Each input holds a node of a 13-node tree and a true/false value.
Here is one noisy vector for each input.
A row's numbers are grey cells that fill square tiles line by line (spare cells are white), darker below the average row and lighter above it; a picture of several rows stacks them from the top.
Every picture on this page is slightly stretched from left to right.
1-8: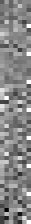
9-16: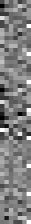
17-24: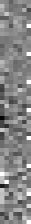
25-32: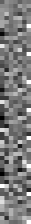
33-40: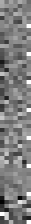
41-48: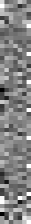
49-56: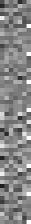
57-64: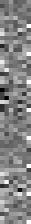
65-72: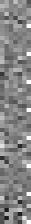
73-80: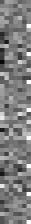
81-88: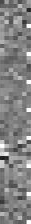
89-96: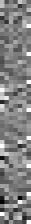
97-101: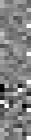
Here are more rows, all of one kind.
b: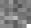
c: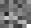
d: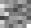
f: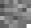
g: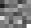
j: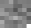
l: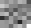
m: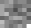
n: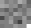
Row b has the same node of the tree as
j, l and m.
